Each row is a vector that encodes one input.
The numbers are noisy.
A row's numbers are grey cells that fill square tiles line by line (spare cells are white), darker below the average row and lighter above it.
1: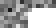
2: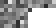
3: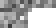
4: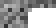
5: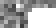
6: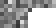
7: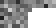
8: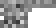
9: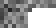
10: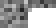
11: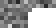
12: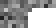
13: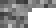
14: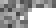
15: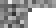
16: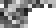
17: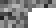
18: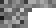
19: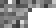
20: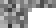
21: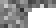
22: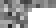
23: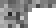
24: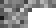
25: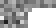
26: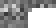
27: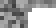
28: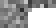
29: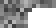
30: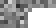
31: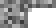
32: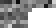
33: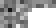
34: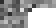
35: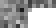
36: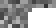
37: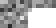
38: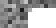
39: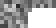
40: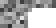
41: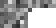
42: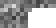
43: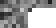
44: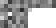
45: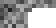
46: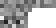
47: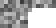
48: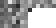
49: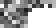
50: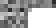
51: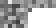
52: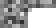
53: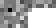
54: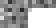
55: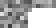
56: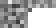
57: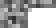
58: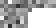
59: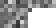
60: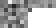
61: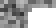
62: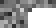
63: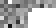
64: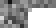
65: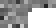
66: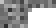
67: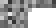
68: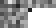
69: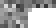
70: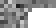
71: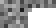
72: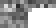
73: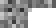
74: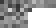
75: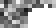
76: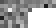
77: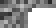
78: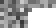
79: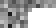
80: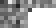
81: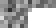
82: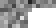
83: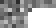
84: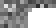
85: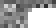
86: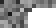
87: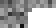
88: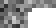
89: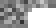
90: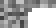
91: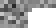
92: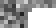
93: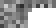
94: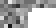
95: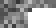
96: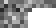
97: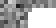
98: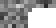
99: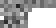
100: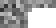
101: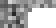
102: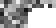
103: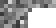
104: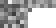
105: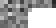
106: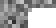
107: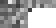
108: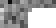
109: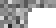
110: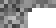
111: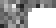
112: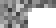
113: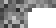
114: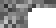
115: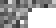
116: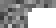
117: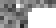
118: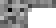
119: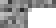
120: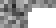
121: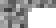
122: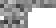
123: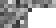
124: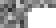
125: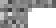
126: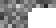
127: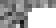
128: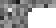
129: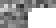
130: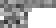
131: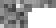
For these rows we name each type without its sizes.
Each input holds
a list of points on a circle.
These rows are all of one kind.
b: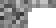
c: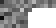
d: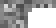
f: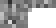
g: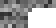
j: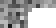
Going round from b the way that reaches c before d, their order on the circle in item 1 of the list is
b, c, g, d, f, j.
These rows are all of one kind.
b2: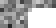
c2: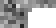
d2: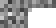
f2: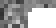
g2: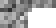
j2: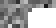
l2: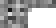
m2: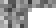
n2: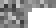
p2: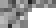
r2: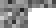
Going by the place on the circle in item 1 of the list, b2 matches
g2, m2 and p2.
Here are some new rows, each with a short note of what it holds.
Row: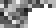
the empty list
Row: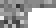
a list of one item
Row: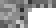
a list of two items
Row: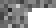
a list of two items
